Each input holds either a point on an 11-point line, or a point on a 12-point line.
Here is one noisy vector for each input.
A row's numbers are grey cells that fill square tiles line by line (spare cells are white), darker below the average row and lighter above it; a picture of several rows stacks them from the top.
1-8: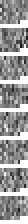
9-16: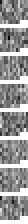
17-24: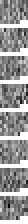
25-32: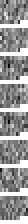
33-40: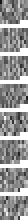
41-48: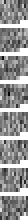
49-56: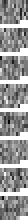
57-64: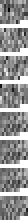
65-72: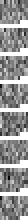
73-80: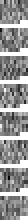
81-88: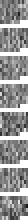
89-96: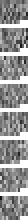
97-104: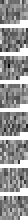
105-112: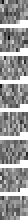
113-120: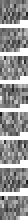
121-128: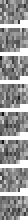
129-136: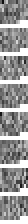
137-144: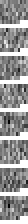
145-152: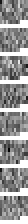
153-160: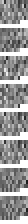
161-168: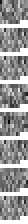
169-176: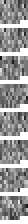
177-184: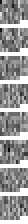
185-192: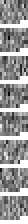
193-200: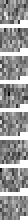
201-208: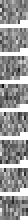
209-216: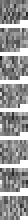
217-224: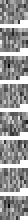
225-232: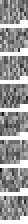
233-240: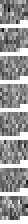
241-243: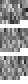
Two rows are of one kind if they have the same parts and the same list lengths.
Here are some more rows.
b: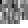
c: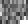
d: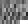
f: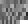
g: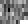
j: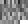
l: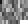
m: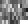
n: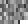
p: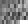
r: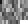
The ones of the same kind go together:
b, c, g, j, l, m, r
d, f, n, p

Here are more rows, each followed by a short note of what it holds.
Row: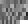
a point on an 11-point line
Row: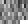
a point on a 12-point line
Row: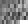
a point on an 11-point line
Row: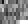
a point on an 11-point line
